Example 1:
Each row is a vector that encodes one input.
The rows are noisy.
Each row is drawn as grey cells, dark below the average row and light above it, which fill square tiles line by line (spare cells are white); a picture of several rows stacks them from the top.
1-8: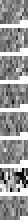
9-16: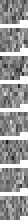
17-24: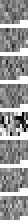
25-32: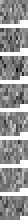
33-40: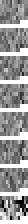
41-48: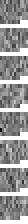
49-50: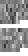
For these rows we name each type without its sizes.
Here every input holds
either a fixed value, or a point on each of two lines and a true/false value.
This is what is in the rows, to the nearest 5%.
About 5% of them hold a fixed value. The rest hold a point on each of two lines and a true/false value.
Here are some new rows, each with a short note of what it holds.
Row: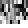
a fixed value
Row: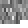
a point on each of two lines and a true/false value
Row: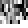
a fixed value
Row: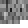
a point on each of two lines and a true/false value
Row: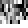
a fixed value
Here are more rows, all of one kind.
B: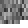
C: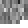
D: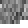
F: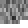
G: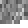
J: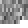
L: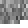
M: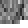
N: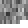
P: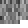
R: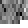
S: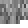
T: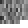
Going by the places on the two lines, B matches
L and S.
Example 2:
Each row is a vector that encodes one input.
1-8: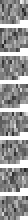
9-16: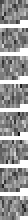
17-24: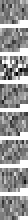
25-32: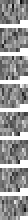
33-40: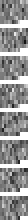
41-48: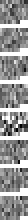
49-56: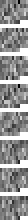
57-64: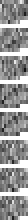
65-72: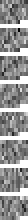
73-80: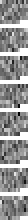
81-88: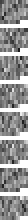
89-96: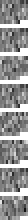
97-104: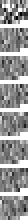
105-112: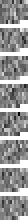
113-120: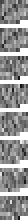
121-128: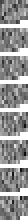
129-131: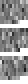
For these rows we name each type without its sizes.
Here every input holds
a list of points on a line.
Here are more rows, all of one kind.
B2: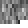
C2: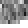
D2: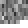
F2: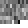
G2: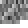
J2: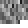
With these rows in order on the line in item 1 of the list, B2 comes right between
F2 and J2.
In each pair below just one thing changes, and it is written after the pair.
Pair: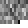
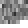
the place on the line in item 1 of the list
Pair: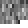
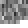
the place on the line in item 1 of the list
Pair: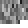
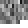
the place on the line in item 2 of the list
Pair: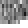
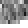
the place on the line in item 2 of the list
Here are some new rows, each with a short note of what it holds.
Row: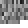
a list of two items
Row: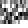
the empty list
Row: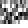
the empty list
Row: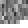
a list of two items
